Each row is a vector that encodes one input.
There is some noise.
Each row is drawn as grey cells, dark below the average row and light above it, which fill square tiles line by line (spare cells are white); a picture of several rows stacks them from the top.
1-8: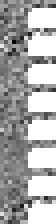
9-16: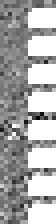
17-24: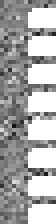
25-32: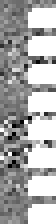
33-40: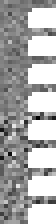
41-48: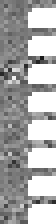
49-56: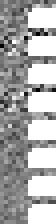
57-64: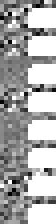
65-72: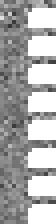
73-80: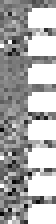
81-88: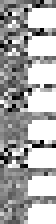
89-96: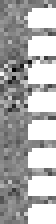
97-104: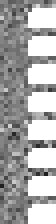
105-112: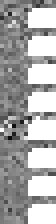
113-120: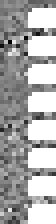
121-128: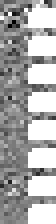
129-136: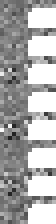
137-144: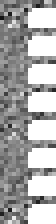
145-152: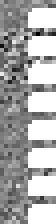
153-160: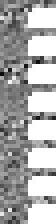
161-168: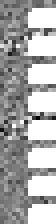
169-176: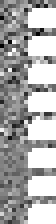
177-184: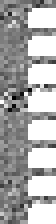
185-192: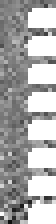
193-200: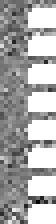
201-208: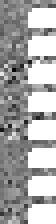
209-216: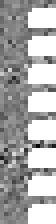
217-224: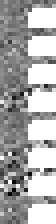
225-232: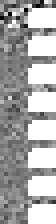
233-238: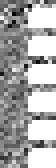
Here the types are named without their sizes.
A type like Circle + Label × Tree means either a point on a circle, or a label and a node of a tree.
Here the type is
Bool × Circle + Tree + Unit.
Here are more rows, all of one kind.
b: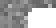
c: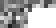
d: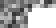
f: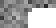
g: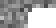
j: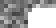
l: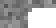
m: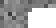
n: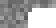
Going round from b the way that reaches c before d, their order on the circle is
b, c, f, d, m, j, l, n, g.
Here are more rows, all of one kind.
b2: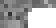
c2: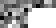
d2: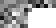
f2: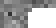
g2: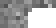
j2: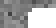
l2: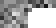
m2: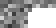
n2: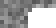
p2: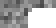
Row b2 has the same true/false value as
c2, g2, m2 and p2.
